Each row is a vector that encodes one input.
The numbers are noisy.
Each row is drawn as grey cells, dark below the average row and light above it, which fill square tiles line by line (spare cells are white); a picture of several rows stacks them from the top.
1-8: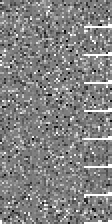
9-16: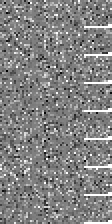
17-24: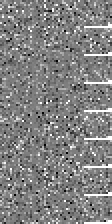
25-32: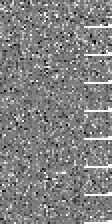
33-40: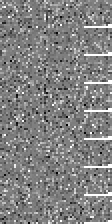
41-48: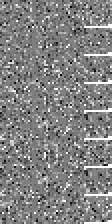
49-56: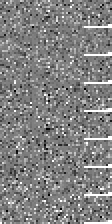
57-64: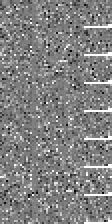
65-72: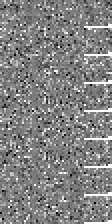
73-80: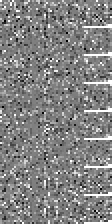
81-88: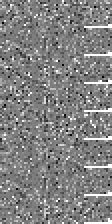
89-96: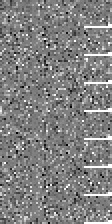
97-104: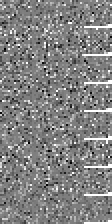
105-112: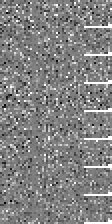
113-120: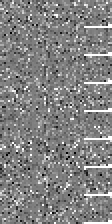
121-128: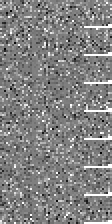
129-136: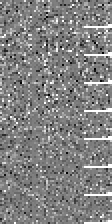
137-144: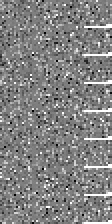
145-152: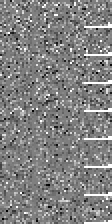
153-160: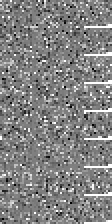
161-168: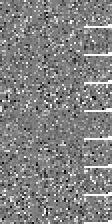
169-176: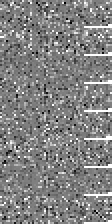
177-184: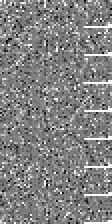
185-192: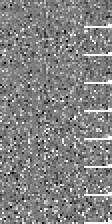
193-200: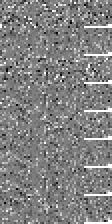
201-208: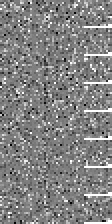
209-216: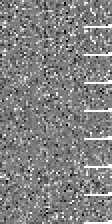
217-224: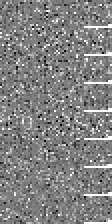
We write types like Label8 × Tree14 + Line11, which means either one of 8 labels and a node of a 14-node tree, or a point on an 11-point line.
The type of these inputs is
Tree10 × Tree10 × (Tree10 + Unit).
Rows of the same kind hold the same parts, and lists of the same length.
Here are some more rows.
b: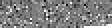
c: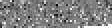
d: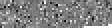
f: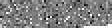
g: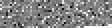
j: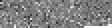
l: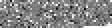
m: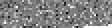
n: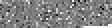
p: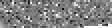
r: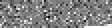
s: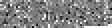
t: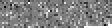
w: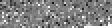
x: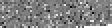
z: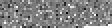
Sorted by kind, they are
b, c, d, f, j, m, n, r, t, w, z
g, l, p, s, x

